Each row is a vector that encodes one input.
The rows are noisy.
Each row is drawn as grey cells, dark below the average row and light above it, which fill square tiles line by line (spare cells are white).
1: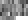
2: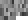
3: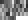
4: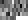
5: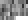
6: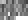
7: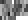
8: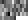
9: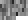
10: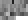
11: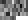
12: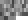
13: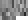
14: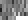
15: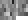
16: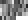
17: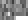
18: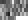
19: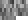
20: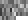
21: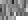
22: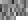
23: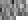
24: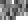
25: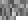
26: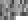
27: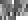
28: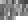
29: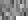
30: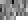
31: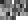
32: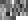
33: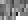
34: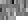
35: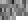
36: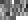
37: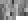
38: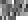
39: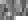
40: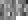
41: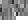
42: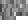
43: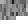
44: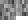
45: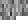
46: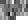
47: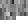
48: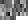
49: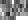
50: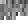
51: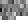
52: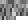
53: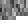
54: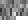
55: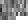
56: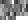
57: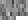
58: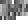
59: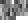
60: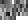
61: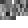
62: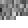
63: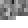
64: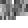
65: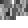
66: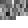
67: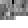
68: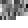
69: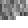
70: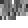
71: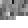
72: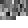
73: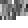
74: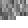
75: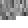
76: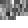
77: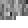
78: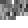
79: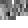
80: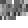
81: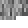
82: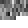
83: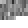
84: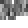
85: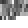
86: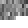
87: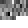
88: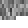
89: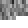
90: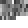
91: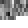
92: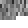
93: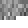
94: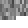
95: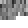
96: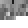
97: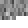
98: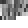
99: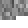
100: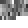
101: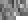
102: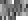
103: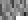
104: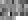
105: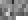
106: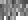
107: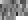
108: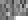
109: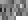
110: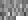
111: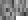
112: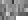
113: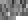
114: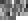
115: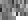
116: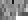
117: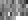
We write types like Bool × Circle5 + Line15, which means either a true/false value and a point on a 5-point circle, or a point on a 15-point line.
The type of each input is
Circle9 × Tree7 + Line7.
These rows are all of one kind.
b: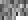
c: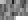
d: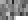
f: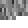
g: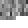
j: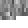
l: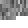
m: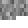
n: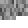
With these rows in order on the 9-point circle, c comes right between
d and l.
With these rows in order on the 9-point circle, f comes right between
b and n.
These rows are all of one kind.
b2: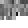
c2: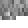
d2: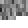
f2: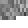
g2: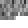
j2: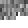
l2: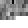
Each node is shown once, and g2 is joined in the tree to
f2.
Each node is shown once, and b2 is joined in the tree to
c2 and j2.
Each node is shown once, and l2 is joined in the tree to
d2.
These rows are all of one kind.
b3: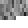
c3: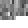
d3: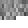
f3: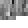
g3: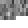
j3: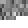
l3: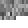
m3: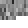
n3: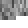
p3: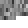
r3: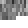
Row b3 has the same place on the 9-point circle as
d3, l3, m3 and n3.
